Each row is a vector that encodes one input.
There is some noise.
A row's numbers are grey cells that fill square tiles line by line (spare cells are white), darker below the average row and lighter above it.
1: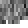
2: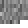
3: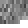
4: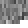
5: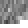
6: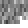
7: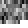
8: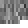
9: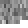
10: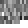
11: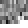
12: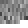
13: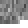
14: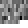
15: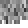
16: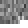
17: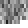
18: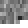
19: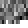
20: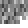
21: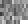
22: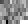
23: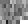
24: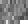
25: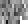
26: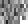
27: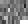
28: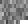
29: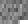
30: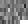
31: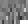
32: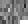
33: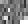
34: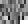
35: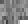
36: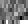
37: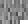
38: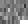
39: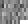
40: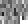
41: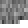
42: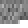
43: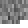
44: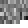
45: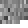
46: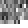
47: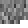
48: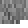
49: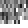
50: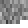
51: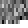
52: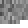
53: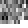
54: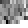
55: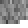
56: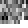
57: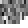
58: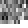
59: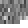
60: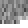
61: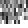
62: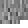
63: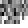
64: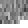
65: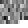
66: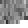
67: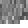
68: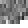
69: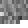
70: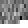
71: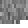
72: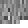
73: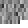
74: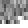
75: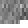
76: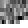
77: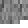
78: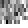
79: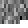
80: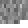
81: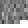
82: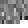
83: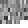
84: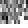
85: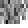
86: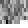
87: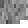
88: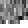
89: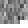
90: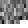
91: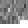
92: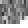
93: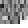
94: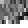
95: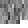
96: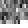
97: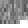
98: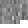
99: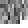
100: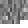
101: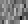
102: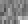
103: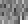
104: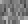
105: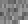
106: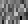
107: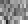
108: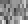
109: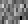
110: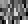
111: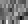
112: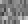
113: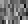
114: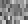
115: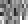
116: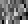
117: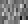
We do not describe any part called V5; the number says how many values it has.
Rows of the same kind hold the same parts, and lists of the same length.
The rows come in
4 kinds.
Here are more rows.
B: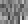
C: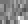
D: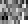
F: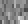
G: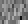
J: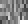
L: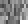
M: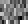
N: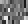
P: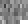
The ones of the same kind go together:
B, L, P
C, F, J, N
D
G, M

